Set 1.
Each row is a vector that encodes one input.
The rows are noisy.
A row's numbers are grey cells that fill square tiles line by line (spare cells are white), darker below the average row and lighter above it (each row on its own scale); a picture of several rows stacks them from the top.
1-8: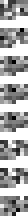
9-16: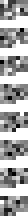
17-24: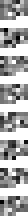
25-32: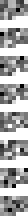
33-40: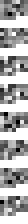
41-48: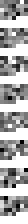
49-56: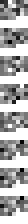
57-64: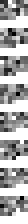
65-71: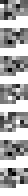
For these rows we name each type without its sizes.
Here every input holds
four true/false values.
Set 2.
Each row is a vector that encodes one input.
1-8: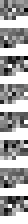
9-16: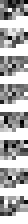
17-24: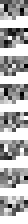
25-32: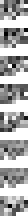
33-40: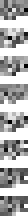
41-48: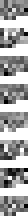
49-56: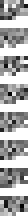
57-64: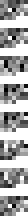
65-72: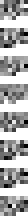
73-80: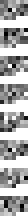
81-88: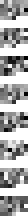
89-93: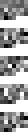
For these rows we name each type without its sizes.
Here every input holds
four true/false values.
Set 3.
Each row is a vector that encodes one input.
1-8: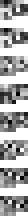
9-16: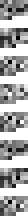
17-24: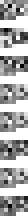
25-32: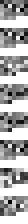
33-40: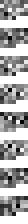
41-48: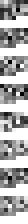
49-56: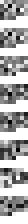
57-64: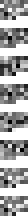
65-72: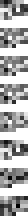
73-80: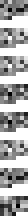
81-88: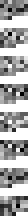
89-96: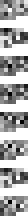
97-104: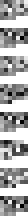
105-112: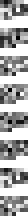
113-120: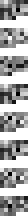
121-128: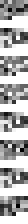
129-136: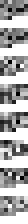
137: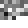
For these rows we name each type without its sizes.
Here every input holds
three true/false values.
